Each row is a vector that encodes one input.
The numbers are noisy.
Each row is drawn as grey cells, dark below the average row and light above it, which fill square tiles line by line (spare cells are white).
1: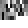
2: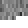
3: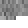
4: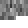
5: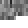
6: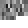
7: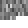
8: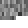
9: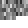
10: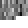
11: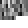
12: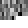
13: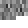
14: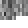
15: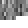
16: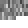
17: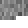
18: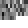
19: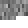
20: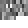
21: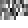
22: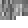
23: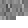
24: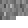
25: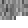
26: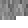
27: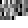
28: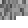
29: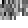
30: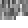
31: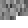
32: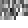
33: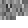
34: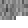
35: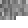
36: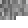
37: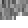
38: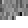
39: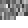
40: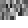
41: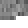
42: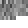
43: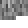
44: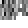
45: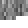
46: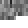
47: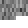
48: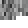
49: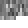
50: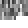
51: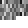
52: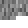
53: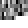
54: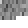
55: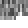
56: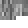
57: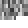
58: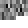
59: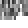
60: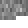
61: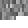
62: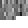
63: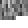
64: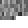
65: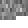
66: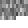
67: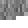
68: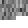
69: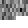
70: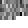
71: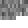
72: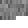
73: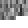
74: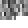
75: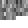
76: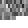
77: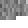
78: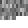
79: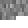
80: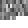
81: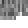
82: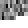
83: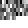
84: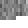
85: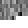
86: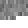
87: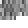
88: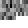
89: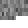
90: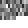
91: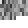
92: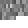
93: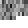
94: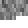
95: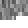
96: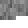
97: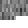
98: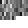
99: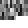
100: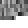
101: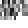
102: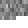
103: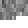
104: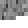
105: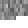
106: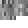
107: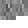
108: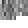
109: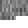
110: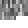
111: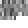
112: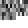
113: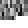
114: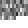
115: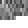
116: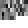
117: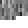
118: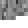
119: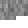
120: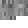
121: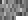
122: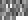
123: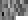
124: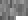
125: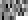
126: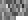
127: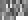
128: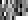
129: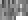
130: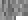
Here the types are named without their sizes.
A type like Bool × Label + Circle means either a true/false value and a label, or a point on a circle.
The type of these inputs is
Tree.
